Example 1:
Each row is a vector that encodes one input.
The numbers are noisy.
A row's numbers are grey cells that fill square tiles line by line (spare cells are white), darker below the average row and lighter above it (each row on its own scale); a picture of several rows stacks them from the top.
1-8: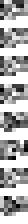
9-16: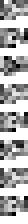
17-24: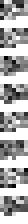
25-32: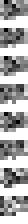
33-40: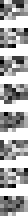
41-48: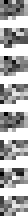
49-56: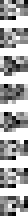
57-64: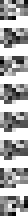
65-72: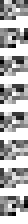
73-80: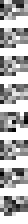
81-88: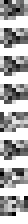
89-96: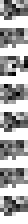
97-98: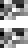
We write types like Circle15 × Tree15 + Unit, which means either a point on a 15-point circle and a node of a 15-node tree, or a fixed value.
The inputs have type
Line13.
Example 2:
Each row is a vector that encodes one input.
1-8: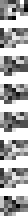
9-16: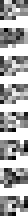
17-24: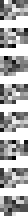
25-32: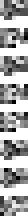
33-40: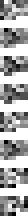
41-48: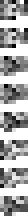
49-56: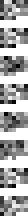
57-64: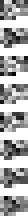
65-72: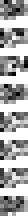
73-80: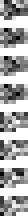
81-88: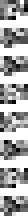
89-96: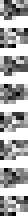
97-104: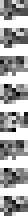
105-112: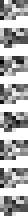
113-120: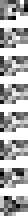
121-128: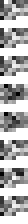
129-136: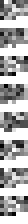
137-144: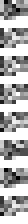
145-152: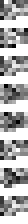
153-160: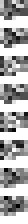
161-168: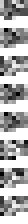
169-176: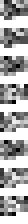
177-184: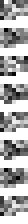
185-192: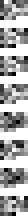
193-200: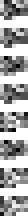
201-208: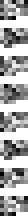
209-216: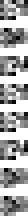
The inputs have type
Line13.
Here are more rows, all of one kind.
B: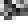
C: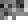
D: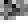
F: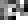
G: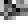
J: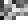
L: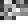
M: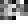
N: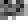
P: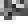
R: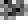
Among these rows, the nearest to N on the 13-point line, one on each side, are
C and R.
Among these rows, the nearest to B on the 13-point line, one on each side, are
G and P.
